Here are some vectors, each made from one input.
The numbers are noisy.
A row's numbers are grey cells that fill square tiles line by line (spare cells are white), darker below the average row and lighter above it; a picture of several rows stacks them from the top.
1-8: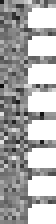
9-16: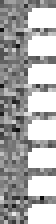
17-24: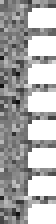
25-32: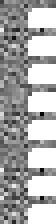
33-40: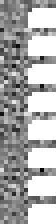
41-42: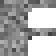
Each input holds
a point on a 4-point line.
